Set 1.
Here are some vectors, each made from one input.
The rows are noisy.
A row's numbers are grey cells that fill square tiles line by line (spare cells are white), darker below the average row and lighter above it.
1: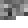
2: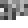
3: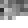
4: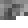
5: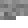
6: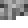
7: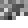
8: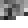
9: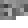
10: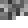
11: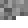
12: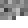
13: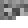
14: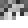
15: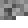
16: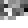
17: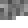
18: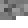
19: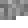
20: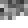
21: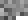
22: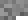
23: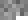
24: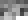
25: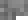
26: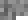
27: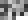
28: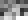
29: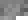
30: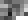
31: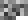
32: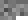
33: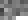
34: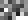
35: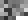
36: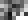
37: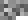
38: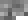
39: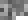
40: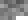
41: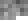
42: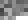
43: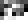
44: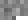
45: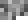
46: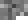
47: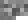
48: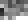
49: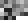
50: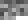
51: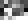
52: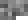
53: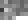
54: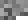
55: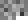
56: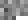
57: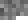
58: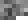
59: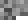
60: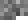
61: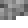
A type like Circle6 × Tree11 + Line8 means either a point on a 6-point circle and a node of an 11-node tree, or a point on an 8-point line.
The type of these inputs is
Circle8 × (Line8 × Line8 + Unit).
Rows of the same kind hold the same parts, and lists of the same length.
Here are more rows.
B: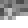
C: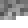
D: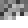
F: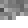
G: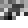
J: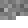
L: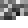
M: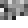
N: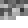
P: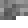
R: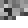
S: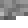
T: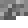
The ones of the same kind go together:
B, C, D, P
F, G, J, L, M, N, R, S, T

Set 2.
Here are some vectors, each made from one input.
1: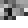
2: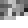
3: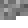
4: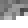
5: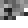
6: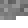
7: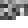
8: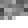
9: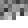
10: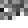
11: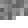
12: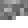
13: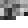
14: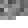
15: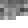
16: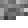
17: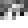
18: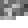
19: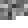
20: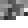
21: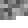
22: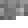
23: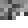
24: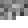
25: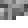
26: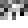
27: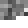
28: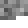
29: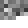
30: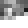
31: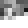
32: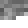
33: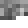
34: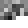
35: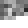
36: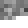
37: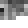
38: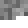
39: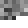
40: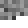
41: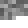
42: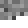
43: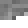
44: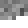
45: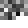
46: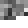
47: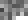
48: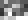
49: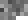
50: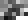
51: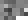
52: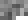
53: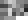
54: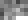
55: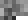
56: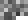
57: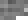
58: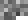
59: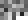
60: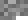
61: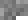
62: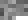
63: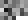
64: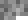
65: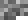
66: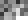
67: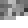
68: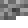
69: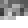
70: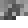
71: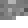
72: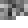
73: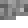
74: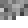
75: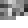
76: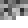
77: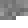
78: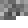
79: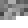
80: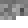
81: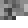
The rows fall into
2 kinds.
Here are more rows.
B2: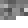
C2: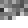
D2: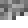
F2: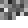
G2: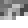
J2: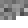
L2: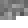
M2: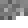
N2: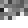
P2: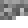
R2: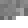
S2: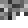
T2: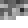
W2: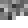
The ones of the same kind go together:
B2, D2, F2, G2, J2, L2, T2
C2, M2, N2, P2, R2, S2, W2

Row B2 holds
a point on an 8-point circle.
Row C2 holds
a point on a 7-point line.
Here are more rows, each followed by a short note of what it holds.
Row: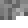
a point on a 7-point line
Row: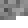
a point on a 7-point line
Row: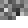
a point on an 8-point circle
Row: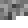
a point on a 7-point line
